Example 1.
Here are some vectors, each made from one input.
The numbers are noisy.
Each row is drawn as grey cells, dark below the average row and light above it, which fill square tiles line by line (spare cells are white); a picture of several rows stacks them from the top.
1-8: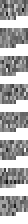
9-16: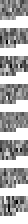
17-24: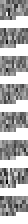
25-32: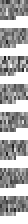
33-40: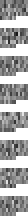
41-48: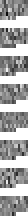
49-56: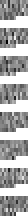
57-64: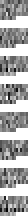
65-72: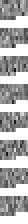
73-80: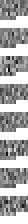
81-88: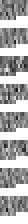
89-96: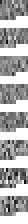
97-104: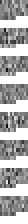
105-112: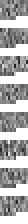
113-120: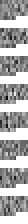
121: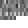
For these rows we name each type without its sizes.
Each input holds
a point on a circle, together with either a point on a circle and a true/false value, or a fixed value.
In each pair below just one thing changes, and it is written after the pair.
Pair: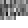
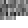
the place on one of the two circles
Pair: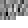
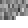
the true/false value
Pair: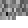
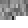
the true/false value
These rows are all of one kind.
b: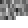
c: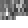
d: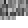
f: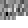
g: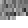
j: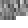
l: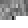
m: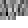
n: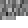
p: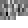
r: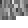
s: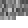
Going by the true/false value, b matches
c, j, l and r.
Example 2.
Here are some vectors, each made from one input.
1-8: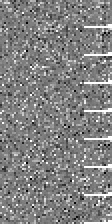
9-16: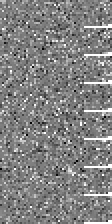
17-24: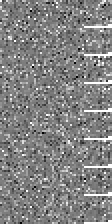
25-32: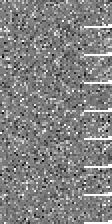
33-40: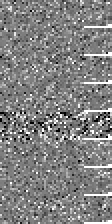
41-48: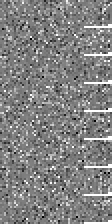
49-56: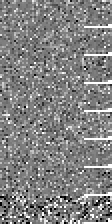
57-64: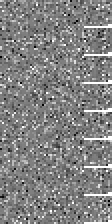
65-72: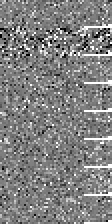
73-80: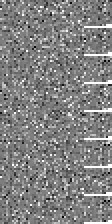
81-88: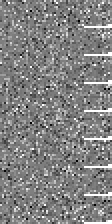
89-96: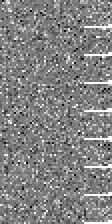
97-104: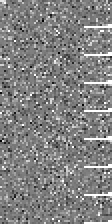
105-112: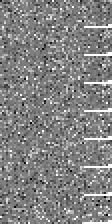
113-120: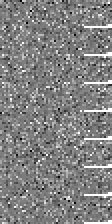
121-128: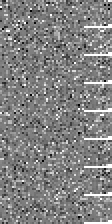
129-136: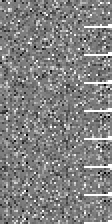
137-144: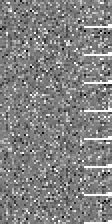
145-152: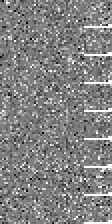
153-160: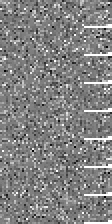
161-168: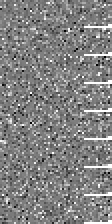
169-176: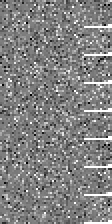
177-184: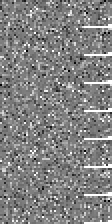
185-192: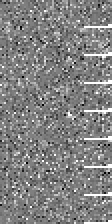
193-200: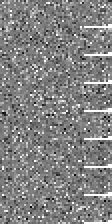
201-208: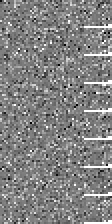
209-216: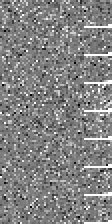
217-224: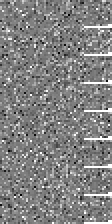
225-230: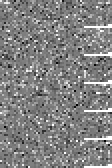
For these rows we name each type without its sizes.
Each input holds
either a fixed value, or a point on each of two lines, a node of a tree and four true/false values.
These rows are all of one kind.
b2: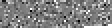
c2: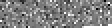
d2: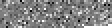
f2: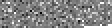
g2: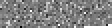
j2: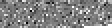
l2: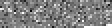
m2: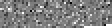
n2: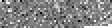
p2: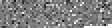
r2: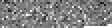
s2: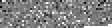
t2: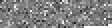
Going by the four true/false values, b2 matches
d2 and j2.
